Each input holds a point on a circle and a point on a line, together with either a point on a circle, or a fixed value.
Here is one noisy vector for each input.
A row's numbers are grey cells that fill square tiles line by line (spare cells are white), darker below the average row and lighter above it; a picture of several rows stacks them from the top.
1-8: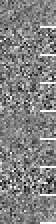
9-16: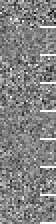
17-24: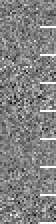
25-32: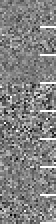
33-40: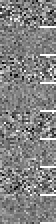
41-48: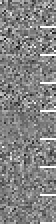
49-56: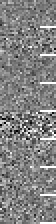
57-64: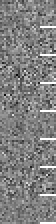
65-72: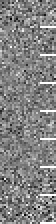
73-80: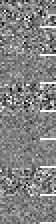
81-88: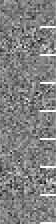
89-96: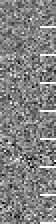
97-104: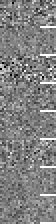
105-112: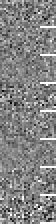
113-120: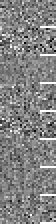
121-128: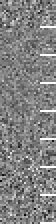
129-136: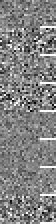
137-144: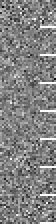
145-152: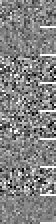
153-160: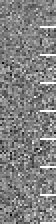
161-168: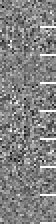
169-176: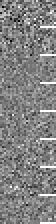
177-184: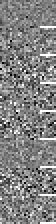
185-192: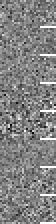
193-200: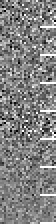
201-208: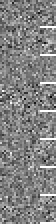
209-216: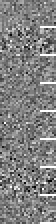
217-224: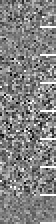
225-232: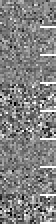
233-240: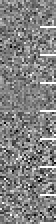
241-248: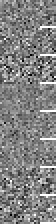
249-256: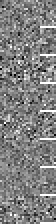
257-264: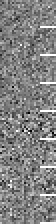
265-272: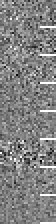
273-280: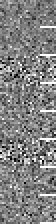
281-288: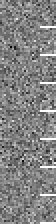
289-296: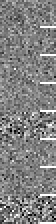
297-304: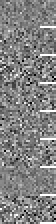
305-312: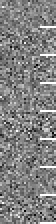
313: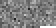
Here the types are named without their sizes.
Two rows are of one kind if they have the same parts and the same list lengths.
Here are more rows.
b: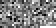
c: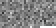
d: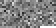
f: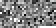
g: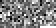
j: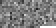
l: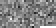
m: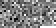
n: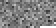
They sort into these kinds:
b, c, m, n
d, f, g, j, l

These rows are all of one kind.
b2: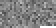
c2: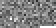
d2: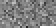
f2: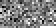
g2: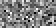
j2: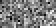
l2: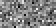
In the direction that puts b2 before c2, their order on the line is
j2, b2, c2, f2, l2, g2, d2.
